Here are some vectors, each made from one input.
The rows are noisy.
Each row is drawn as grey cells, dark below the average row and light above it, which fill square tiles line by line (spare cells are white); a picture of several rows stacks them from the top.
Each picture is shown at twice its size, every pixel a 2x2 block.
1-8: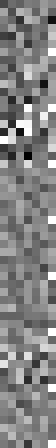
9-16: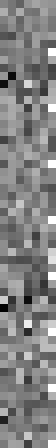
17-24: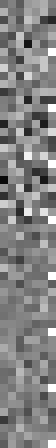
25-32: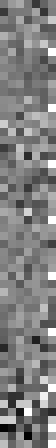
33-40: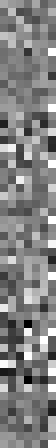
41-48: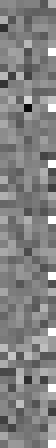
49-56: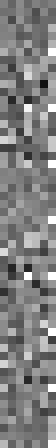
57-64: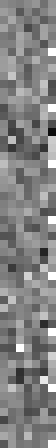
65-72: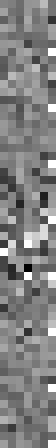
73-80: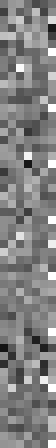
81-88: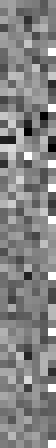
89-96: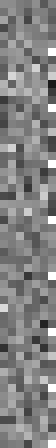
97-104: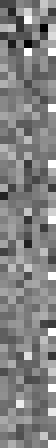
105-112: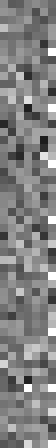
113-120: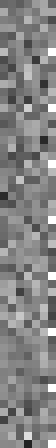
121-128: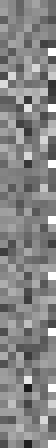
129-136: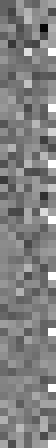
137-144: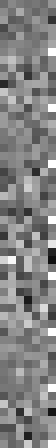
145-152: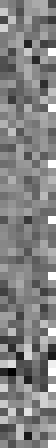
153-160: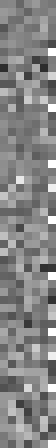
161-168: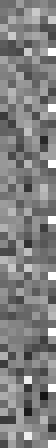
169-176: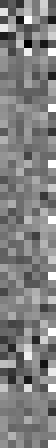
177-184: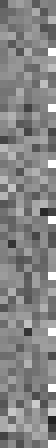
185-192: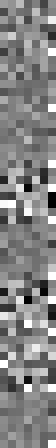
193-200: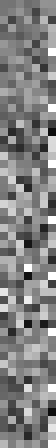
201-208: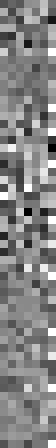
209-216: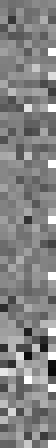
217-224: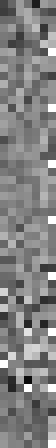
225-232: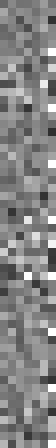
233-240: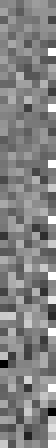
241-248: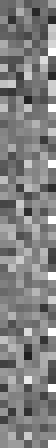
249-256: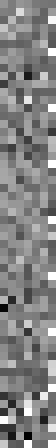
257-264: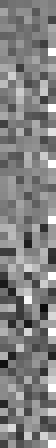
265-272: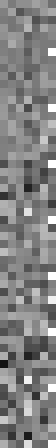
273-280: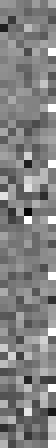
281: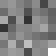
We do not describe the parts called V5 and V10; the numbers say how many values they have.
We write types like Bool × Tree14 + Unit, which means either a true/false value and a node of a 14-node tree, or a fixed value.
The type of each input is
Bool × Bool × Bool + (Tree7 + Unit) × V5 × V10 + Unit.
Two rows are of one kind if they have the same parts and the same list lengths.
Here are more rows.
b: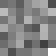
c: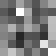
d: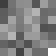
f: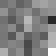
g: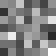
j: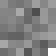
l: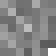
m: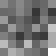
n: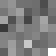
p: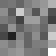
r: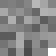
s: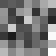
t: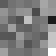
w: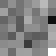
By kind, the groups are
b, j, l, m, n
c
d, g
f, p, r, s, t, w

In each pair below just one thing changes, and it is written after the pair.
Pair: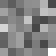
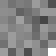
the value of V10
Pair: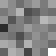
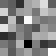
the value of V10
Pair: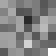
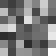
the value of V10
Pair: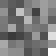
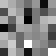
the value of V10
